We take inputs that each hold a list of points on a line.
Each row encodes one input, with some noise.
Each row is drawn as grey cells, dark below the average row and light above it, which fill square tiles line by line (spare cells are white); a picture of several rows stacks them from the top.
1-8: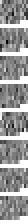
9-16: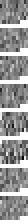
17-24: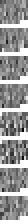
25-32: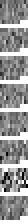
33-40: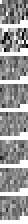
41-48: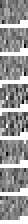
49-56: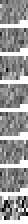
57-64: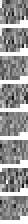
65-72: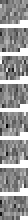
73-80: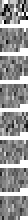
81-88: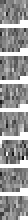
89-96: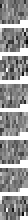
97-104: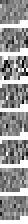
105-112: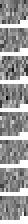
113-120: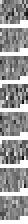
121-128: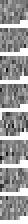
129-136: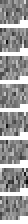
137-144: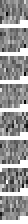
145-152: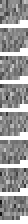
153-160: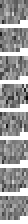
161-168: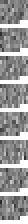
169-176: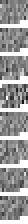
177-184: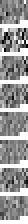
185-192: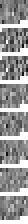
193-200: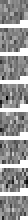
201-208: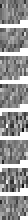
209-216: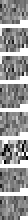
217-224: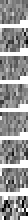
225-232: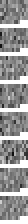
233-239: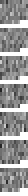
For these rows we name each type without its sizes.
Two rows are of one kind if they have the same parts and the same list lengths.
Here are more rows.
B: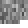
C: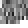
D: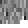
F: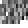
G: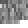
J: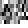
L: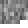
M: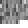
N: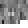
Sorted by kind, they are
B, M
C, F
D, G, L, N
J

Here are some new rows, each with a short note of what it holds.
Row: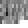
a list of two items
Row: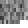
a list of two items
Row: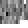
a list of two items
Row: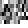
the empty list
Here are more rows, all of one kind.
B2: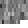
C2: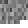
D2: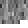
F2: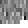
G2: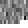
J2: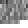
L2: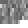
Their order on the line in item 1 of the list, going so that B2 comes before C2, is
D2, B2, C2, J2, L2, F2, G2.
